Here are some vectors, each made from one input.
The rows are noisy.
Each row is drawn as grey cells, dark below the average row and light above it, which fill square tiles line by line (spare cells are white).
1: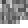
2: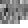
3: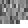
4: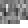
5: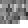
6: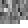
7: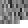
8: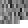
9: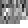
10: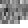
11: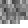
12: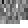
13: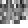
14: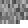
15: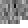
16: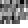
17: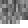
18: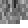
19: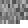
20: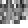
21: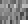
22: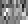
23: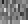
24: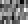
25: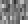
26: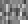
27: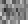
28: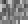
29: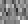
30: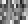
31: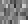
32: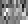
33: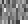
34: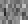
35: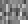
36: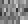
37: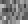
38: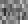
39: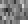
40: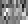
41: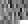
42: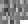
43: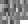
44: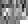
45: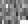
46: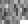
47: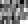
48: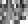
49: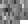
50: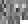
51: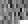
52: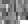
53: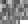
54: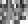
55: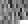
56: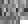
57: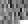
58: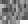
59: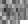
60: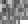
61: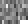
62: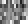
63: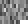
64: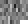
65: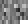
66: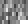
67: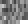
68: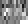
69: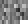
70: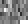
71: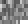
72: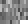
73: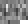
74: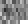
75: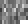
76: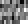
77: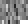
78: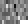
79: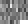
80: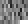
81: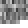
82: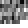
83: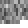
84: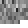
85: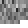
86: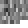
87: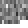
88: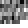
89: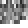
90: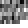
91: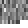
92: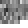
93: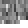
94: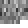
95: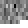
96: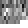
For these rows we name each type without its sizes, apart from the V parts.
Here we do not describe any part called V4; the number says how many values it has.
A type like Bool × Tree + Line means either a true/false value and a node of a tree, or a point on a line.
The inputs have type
Label × Tree + V4.
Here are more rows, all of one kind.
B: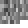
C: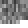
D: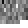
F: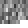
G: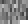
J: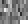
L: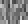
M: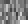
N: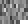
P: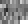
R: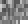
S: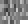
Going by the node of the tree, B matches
P, R and S.
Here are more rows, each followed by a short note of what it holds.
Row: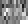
a value of V4
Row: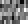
a value of V4
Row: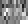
a value of V4
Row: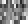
a value of V4
